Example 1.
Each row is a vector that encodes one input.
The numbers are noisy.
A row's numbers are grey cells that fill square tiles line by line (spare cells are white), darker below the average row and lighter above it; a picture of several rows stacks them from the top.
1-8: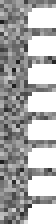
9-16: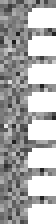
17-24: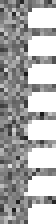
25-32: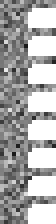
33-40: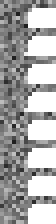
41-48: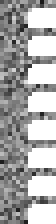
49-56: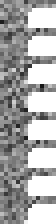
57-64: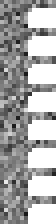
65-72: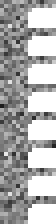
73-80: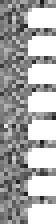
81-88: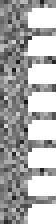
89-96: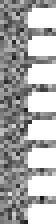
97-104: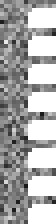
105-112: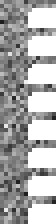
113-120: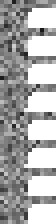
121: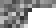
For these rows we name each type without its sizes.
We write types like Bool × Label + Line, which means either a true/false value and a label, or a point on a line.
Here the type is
Circle.
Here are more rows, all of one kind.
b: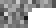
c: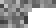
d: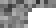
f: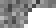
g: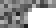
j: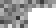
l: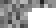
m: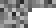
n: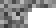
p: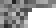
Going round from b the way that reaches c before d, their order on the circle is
b, c, j, l, g, n, p, f, d, m.
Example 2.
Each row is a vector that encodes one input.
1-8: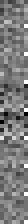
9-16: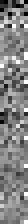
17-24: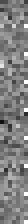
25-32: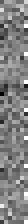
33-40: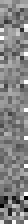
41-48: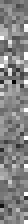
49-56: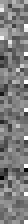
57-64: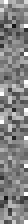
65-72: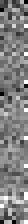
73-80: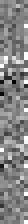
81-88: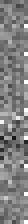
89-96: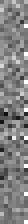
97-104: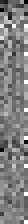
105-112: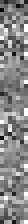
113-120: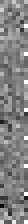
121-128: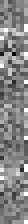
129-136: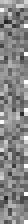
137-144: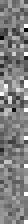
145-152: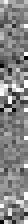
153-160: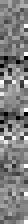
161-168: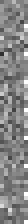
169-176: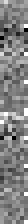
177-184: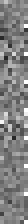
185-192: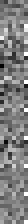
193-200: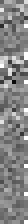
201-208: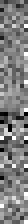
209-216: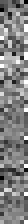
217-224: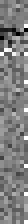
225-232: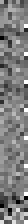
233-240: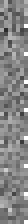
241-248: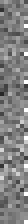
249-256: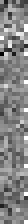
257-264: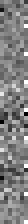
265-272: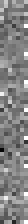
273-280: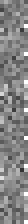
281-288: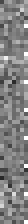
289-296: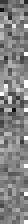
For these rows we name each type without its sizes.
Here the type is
Label.
